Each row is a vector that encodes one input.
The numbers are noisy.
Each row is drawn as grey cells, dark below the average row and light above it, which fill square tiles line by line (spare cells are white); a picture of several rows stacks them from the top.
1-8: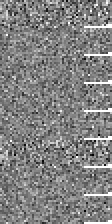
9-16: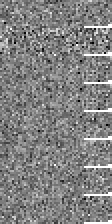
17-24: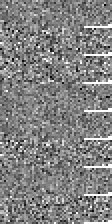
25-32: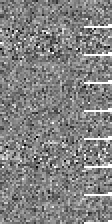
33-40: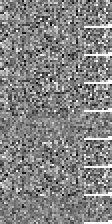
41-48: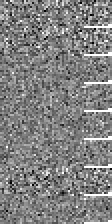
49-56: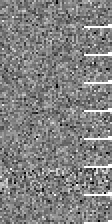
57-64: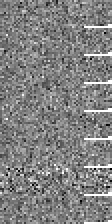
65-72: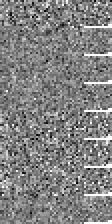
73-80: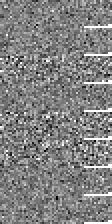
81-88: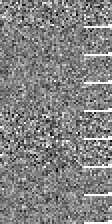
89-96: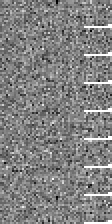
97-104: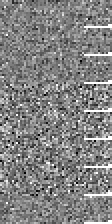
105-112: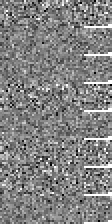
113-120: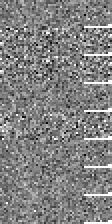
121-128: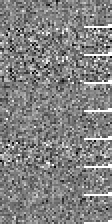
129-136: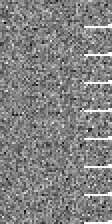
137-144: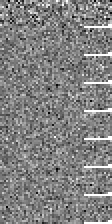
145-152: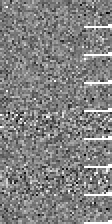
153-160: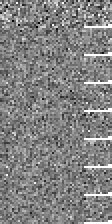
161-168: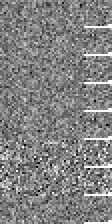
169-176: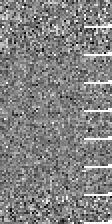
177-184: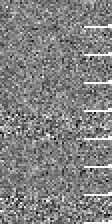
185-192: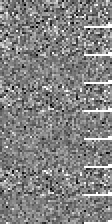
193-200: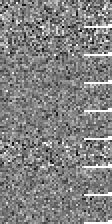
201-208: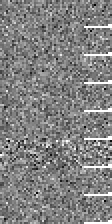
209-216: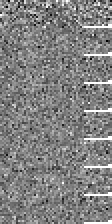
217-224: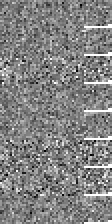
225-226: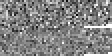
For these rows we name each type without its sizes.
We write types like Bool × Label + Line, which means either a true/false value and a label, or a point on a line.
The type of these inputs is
Circle + Line × (Tree + Unit).
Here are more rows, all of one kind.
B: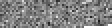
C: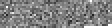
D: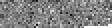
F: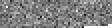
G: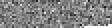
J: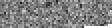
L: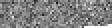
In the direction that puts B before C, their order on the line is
B, J, C, F, L, D, G.
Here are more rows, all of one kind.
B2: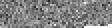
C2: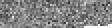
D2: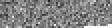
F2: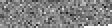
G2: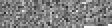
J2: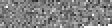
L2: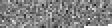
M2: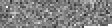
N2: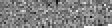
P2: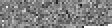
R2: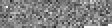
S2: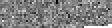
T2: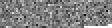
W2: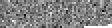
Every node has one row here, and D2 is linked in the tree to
W2.
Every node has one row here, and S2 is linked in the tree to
R2 and T2.
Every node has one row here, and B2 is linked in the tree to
G2.
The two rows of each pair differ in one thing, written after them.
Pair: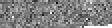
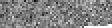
the node of the tree
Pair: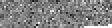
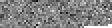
the node of the tree
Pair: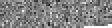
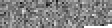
the place on the line
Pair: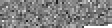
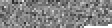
the place on the line
